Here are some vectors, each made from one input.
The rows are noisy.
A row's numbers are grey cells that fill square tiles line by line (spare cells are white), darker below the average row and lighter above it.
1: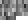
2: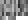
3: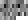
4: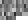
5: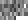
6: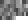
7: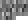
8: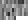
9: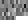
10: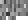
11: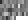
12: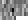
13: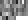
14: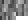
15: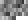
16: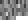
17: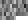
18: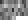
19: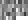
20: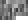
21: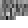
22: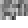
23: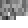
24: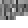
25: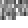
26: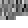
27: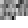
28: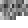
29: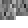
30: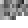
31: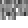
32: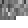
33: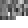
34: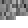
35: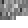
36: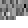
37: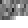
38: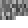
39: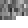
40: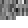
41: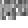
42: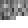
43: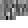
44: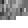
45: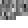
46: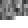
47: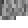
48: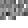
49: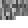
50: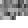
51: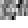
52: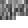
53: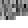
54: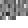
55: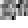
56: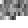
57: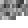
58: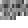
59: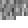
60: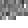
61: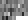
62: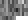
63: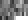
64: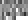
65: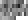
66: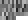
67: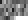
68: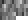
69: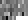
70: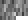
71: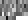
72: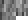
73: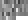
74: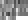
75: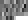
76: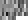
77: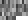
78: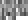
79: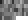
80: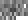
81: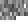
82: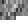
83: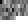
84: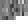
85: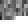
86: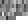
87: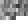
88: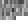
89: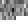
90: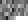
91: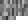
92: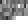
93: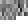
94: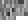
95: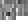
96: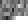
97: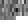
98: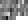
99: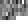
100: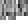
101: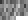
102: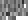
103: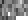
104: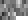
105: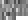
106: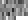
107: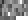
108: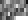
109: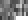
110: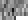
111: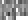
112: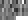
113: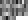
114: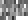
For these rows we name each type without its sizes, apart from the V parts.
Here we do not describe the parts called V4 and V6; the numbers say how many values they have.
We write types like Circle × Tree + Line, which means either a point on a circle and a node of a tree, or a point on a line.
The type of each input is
(Label × V6 + Line) × V4.
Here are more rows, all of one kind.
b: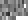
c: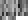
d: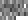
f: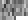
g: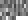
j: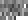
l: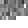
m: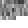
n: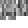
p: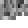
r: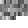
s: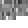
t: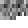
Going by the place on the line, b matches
l, m and p.
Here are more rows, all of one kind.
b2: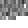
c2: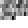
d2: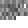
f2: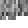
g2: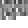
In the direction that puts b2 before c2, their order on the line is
d2, b2, f2, g2, c2.
